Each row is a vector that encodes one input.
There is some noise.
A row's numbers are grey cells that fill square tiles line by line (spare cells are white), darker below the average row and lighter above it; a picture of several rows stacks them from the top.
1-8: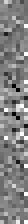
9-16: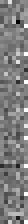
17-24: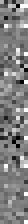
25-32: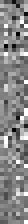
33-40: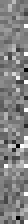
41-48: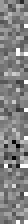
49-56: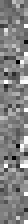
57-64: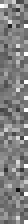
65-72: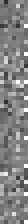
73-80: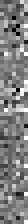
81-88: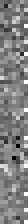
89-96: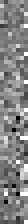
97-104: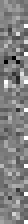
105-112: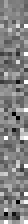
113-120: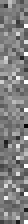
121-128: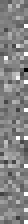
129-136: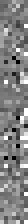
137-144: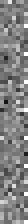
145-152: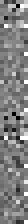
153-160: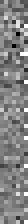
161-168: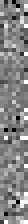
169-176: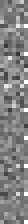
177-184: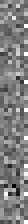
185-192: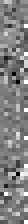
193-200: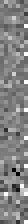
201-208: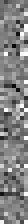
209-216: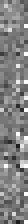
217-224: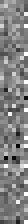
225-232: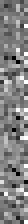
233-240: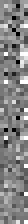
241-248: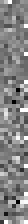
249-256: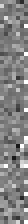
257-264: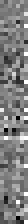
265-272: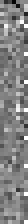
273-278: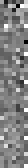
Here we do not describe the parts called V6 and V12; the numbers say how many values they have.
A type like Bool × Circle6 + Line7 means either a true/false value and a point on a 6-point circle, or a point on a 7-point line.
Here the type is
Circle9 × Line7 × V12 + V6.
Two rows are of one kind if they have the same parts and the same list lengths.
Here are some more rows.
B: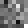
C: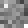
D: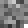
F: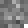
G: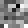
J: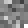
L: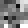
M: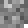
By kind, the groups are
B, C, D, F, J, M
G, L

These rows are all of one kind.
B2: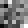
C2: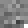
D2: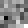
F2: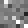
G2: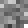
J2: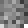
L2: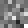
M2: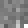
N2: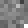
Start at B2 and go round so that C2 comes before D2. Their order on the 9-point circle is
B2, J2, M2, C2, D2, G2, N2, L2, F2.
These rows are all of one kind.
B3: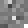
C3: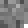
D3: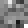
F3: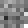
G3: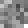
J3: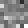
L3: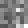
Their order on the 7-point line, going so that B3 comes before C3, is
G3, F3, D3, B3, L3, C3, J3.
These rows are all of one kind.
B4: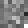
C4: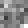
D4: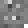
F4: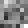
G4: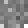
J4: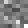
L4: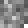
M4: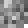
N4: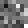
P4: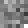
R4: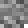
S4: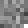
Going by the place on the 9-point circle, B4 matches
C4, R4 and S4.
